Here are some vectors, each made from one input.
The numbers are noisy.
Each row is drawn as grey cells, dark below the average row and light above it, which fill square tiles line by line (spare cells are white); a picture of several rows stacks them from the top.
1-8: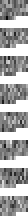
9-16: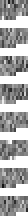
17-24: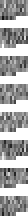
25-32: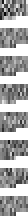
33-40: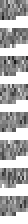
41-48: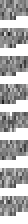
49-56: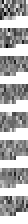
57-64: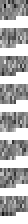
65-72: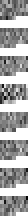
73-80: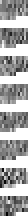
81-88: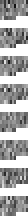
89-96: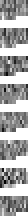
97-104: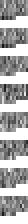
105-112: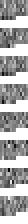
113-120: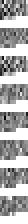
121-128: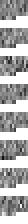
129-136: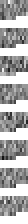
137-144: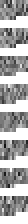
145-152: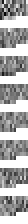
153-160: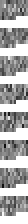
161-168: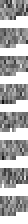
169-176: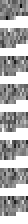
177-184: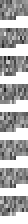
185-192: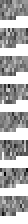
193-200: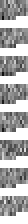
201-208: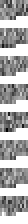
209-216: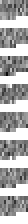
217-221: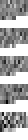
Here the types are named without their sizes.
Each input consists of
a list of points on a line.
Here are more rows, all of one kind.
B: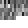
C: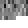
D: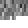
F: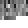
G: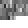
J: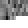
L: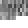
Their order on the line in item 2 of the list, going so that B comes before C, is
B, F, C, G, L, J, D.
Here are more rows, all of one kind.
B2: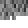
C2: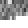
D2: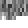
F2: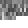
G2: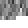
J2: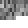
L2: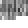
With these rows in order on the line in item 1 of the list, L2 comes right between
D2 and G2.
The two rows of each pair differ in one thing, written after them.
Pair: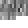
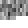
the place on the line in item 2 of the list
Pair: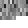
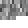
the place on the line in item 2 of the list
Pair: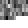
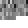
the place on the line in item 1 of the list
